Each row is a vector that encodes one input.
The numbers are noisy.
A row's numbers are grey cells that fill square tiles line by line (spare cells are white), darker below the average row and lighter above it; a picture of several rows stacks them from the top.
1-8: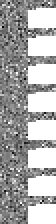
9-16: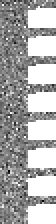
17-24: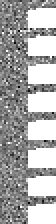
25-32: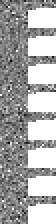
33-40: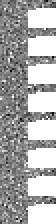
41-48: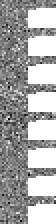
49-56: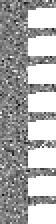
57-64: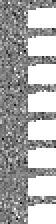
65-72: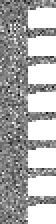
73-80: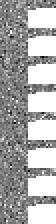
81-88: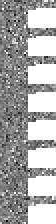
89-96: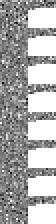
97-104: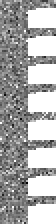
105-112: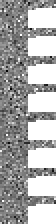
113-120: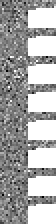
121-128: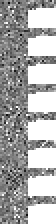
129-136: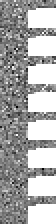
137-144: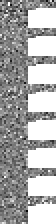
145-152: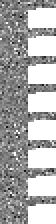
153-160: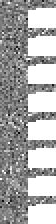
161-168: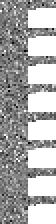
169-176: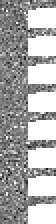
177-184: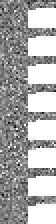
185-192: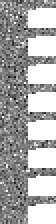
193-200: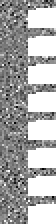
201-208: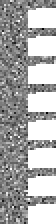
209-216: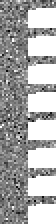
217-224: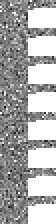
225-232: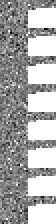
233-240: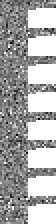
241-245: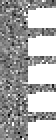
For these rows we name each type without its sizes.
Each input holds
a point on a circle, a node of each of three trees and a true/false value.
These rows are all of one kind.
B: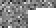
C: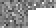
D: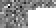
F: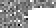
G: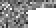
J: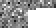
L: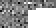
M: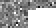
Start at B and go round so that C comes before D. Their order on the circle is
B, C, J, L, M, G, D, F.
